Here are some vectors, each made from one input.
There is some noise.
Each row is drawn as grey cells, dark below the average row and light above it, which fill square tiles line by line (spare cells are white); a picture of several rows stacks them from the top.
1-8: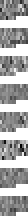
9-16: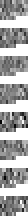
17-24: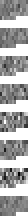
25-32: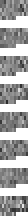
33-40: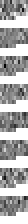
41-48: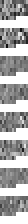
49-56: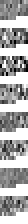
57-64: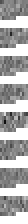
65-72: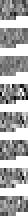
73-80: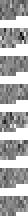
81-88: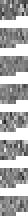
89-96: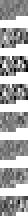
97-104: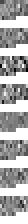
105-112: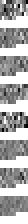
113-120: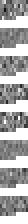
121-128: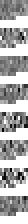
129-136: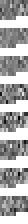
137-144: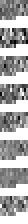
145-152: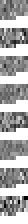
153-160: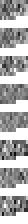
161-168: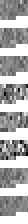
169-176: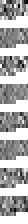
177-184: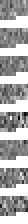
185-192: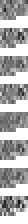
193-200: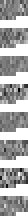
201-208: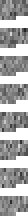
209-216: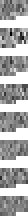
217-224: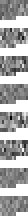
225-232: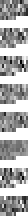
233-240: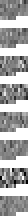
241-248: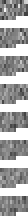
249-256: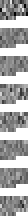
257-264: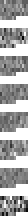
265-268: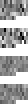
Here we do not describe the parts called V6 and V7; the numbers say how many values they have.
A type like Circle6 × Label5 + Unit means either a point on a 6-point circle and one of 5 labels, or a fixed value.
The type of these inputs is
Bool × ((Line5 + V6) × V7 + Tree9).
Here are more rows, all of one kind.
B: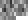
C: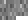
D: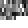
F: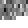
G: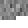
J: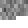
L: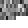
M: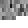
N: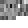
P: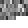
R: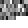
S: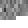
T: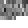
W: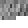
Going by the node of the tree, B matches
C, G, L and N.
